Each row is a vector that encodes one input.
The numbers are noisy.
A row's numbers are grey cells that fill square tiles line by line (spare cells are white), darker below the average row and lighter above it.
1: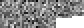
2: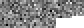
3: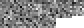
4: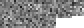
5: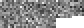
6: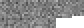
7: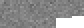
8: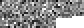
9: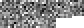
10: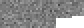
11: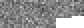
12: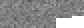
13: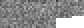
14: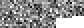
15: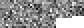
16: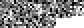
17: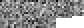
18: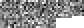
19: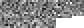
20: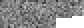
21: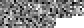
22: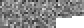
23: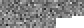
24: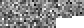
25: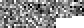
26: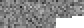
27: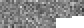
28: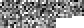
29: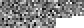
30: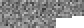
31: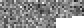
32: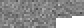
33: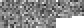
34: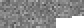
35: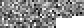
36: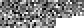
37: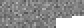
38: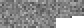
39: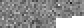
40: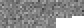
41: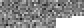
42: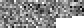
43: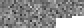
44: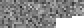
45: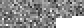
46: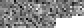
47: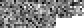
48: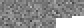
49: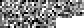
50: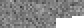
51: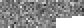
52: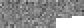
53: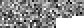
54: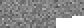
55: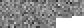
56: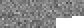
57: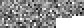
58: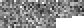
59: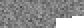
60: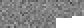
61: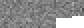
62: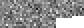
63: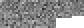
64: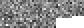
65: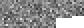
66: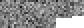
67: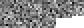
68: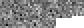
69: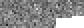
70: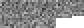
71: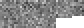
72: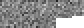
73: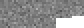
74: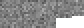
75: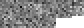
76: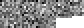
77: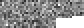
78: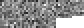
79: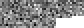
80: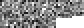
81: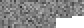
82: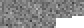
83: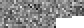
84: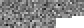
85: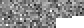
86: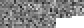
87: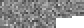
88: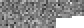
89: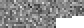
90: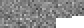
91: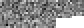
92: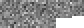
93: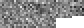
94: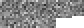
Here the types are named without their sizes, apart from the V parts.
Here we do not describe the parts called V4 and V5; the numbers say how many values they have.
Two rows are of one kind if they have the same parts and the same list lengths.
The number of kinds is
2.
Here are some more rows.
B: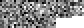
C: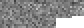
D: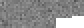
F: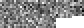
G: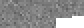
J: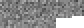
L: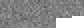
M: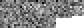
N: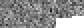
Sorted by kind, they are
B, J
C, D, F, G, L, M, N

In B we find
a point on each of two lines, a value of V4 and a value of V5.
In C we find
a point on each of two lines, three true/false values and a value of V4.
